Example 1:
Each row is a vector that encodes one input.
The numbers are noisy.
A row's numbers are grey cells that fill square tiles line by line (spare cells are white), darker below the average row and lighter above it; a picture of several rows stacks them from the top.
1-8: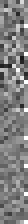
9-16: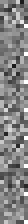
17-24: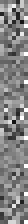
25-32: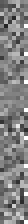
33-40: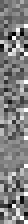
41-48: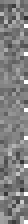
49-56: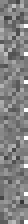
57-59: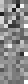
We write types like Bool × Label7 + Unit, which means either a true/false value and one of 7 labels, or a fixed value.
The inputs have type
Line5 + Line6.
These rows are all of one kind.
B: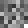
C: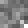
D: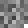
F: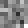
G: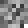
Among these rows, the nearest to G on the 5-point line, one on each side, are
C and F.
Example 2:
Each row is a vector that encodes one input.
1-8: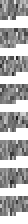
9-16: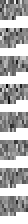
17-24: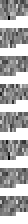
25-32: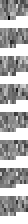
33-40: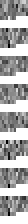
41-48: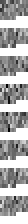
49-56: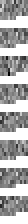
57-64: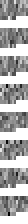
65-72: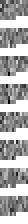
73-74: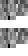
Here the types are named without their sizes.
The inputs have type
Bool × Line.
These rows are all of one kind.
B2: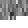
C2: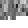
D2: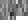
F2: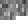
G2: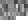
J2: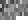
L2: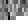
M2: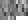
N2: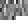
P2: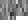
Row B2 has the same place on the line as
D2 and P2.
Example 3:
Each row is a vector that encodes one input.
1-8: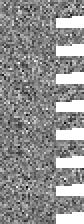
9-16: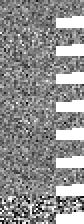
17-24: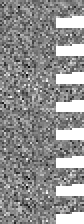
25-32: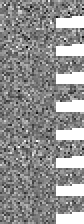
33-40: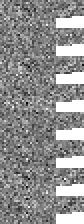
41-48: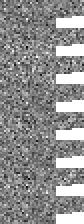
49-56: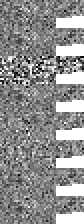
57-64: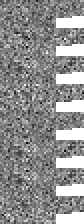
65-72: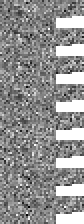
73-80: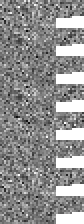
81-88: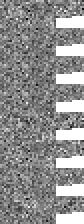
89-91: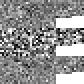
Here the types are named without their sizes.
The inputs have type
List(Line).
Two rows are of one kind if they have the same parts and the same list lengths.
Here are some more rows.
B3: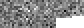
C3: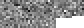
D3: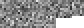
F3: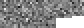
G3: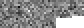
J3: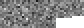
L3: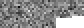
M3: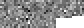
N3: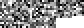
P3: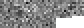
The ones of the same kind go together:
B3, F3, G3, J3, L3, P3
C3, D3, M3
N3

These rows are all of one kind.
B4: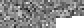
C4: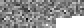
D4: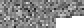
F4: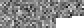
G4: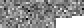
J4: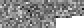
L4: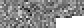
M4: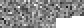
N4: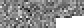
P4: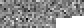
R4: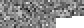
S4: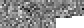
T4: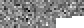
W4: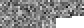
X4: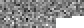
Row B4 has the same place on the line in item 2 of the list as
C4, M4, R4 and W4.
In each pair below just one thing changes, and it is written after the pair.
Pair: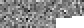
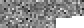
the place on the line in item 2 of the list
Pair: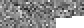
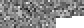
the place on the line in item 2 of the list
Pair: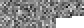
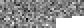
the place on the line in item 1 of the list
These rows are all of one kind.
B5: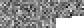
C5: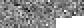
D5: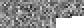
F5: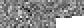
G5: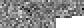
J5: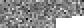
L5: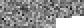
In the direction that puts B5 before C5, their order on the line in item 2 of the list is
J5, G5, F5, D5, B5, L5, C5.
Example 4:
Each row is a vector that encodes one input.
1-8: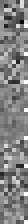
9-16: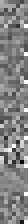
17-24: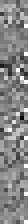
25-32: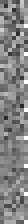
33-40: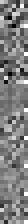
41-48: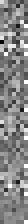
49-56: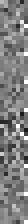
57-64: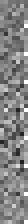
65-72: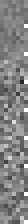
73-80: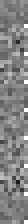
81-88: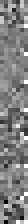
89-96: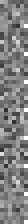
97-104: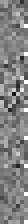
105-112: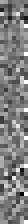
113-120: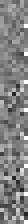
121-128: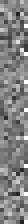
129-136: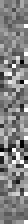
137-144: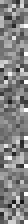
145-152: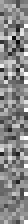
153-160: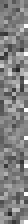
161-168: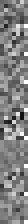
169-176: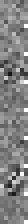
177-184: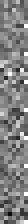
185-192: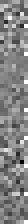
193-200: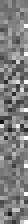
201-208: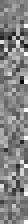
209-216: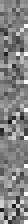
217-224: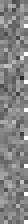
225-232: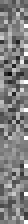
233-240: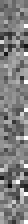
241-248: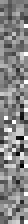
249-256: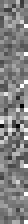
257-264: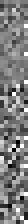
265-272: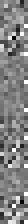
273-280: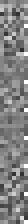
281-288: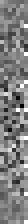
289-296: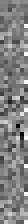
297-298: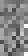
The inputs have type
Line11 + Line18.
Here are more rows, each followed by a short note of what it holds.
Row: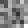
a point on an 18-point line
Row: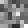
a point on an 11-point line
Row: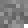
a point on an 18-point line
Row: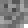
a point on an 18-point line
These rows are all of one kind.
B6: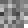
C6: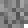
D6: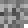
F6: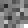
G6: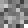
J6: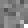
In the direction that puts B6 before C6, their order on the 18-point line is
F6, B6, J6, D6, G6, C6.
